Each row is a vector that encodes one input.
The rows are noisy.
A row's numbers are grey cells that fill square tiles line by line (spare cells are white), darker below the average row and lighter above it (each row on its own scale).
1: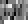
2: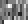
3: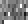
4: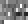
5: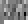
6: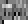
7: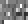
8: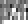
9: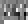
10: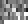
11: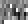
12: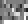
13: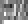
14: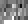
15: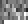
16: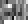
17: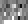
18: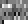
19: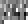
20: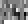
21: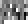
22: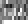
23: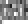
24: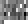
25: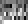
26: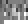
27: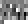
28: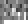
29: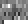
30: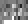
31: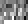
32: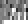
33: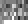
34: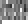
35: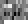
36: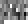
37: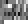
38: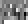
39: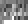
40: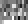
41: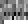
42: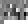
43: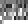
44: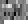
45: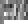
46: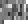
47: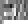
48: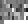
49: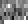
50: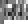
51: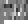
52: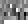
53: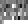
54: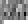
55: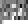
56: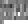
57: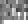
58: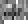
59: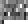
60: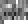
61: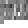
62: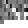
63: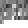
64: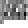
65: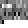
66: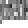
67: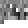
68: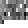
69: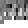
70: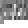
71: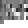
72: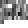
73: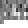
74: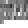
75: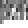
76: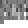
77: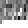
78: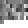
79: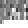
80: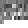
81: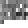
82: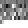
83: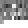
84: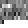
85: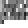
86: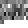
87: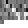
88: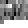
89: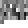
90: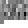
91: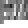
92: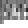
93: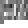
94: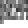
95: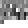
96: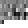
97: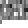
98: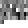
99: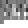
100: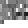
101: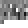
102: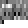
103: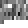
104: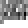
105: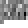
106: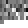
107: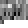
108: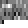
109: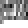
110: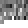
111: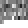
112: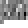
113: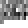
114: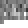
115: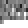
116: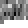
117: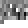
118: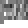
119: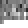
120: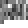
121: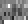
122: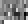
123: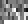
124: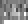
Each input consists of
a true/false value, together with either one of 6 labels, or a node of a 7-node tree.
